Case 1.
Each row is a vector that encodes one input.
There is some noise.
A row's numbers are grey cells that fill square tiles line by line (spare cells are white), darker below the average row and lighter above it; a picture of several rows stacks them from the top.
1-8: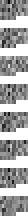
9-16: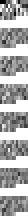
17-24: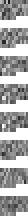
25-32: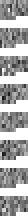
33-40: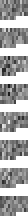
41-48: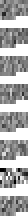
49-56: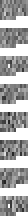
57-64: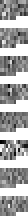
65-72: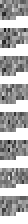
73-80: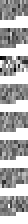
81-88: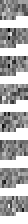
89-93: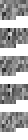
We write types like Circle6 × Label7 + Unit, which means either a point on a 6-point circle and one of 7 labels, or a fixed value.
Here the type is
List2(Line4).
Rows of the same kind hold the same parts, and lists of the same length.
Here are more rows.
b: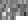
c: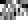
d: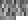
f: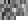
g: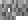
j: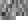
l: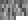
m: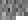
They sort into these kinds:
b, d, l, m
c
f, g, j

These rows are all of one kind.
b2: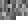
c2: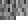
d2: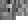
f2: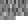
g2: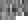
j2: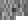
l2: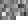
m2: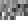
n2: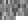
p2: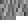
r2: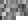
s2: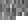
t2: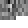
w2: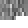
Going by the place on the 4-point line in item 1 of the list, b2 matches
c2, d2 and t2.
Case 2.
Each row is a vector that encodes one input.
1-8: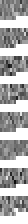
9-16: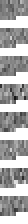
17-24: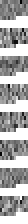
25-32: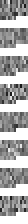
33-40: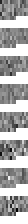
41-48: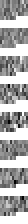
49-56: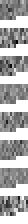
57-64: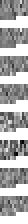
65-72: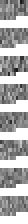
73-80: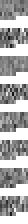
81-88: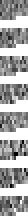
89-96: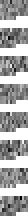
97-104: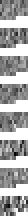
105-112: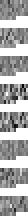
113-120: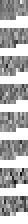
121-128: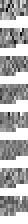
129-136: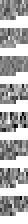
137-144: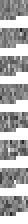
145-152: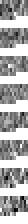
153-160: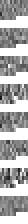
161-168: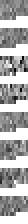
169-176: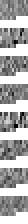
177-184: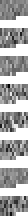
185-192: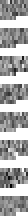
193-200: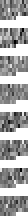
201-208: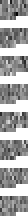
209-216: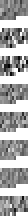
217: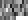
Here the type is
(Circle11 + Unit) × Line11.
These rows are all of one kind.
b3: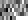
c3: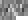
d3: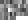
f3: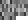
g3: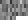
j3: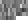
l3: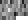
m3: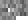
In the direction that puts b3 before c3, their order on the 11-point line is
g3, f3, b3, l3, j3, m3, c3, d3.
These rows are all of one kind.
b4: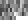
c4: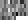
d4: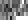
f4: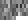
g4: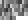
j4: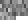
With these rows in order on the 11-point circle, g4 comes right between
b4 and f4.
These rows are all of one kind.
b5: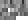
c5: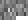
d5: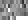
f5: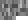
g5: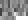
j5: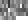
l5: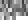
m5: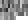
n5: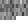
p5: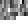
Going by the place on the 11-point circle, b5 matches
j5 and p5.
